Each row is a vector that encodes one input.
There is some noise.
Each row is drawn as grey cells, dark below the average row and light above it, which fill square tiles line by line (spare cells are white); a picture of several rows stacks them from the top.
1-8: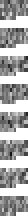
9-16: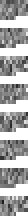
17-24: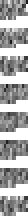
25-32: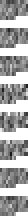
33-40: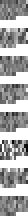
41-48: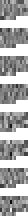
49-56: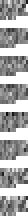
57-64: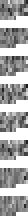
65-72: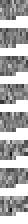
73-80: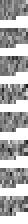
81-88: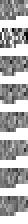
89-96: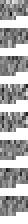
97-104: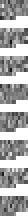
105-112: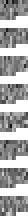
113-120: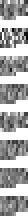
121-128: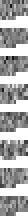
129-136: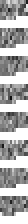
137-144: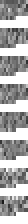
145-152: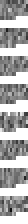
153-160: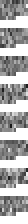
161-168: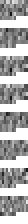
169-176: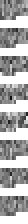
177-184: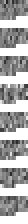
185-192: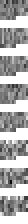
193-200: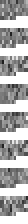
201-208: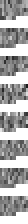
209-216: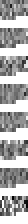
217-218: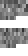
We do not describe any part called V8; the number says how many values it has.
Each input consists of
a list of up to two items, each a true/false value and a value of V8.
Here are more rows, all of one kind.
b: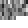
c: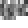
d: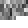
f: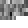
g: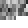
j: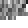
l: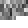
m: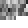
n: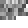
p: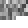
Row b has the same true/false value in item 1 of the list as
c, d, f and l.
